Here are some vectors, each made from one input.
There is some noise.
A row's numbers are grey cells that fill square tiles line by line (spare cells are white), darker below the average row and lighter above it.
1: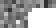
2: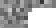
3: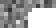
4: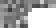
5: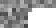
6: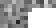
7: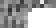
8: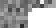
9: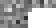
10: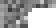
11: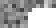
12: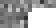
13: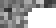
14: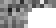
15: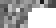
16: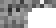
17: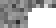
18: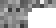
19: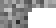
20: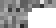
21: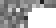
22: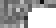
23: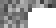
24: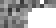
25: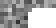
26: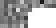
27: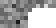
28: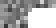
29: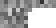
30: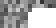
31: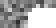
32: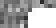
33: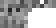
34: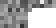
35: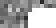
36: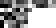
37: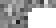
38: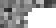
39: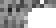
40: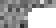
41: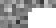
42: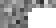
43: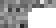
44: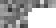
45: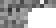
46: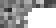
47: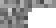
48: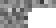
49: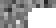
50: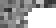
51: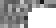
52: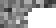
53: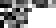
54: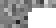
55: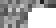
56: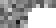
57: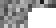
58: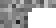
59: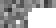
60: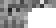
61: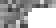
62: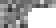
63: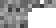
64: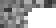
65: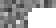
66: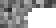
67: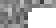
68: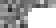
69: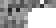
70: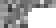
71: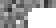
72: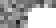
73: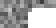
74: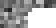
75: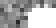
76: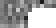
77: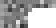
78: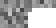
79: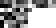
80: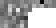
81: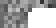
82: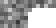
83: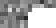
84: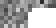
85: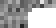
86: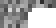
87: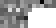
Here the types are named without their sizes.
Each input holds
a list of points on a line.
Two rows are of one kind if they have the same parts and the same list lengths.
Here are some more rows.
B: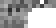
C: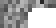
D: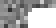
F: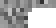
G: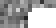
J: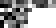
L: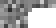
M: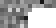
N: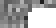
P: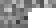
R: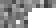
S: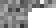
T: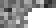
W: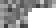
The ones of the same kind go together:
B, D, L, R, S, T, W
C, F, G, M, N, P
J

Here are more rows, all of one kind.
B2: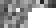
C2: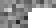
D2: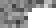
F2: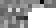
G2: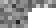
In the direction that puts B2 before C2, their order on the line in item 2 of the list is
B2, F2, C2, G2, D2.
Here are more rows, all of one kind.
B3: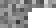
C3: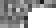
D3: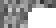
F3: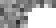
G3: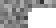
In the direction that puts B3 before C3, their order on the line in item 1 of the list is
F3, B3, G3, C3, D3.
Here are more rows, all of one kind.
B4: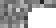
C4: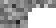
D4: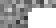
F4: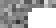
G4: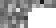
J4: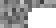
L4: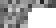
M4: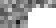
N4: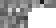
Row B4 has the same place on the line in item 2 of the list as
F4 and J4.
